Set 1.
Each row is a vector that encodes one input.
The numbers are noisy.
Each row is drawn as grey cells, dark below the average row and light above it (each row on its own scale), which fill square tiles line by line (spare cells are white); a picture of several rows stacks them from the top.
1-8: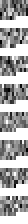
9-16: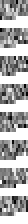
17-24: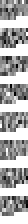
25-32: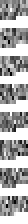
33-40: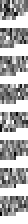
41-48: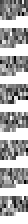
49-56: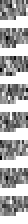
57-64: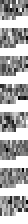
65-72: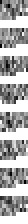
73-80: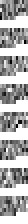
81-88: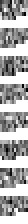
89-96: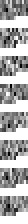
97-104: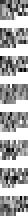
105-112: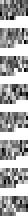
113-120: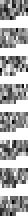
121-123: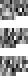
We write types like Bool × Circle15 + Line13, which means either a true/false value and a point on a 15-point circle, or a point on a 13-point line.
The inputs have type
Line9.
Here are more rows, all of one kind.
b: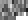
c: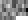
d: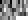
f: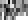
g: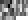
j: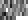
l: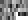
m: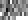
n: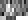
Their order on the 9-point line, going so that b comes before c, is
j, l, n, d, g, b, f, c, m.
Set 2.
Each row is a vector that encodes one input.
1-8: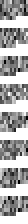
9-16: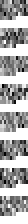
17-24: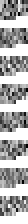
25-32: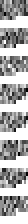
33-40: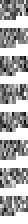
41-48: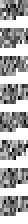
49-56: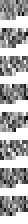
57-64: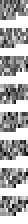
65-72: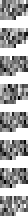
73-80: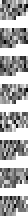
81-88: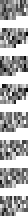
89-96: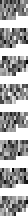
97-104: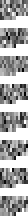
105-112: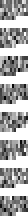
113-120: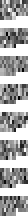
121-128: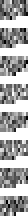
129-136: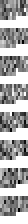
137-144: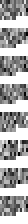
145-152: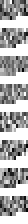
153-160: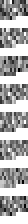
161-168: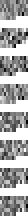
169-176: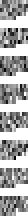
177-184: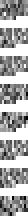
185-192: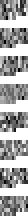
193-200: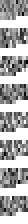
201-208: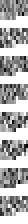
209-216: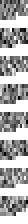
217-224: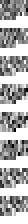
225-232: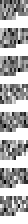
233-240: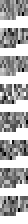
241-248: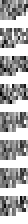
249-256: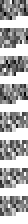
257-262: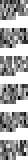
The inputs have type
Label10.
